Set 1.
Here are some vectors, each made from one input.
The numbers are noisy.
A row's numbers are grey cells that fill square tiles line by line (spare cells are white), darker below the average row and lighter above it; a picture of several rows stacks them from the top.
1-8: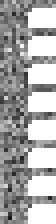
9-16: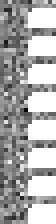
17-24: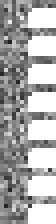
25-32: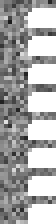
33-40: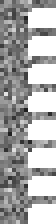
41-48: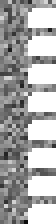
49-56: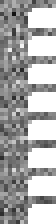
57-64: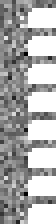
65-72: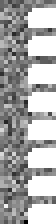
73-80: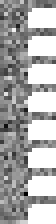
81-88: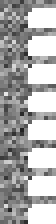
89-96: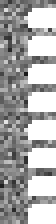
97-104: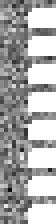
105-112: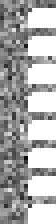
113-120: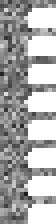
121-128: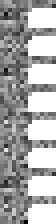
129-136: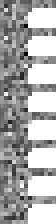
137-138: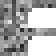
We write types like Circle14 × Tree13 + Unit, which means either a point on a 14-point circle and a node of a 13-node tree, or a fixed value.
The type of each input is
Line10 + Line13.
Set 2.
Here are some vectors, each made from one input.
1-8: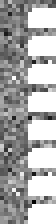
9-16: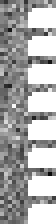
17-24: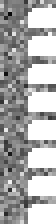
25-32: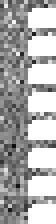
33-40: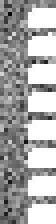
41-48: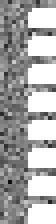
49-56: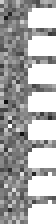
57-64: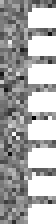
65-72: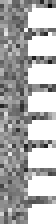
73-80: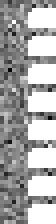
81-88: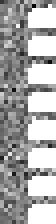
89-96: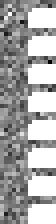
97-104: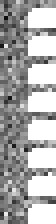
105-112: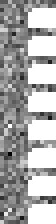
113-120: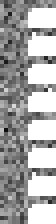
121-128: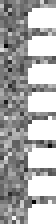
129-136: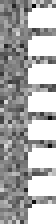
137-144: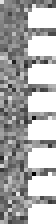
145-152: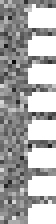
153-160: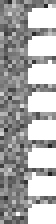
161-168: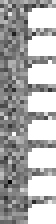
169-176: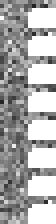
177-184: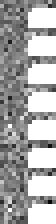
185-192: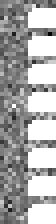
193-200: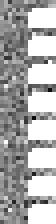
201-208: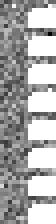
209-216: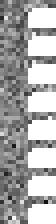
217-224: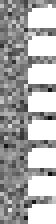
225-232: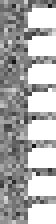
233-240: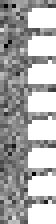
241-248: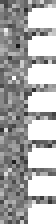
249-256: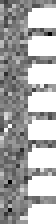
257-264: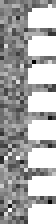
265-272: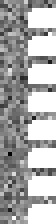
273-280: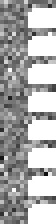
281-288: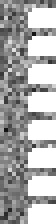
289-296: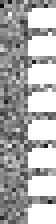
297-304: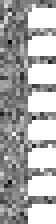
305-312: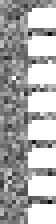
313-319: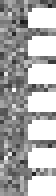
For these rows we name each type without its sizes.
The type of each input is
Bool × Bool × Bool × Bool × Bool × Line.
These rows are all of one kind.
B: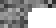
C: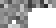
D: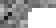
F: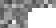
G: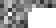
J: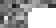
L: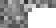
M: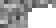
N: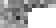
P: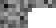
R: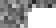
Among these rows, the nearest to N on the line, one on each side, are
D and M.
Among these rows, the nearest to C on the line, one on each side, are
F and M.
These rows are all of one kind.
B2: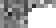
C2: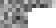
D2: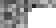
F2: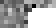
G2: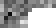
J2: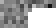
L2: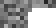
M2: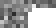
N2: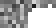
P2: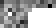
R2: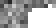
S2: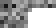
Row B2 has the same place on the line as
D2 and F2.
